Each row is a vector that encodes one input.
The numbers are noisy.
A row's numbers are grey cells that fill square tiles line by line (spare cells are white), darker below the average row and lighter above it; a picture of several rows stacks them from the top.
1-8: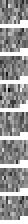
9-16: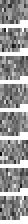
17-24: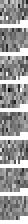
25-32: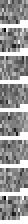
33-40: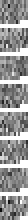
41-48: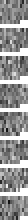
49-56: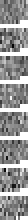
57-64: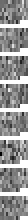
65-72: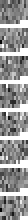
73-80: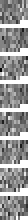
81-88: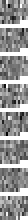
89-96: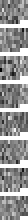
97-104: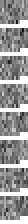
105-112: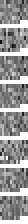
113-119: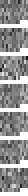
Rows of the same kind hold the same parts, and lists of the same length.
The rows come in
2 kinds.
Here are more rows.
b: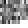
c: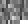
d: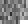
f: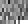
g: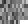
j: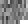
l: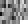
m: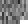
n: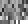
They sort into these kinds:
b, f, l, n
c, d, g, j, m

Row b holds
a point on a 5-point line and a true/false value.
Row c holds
one of 7 labels, a point on a 4-point line and a true/false value.
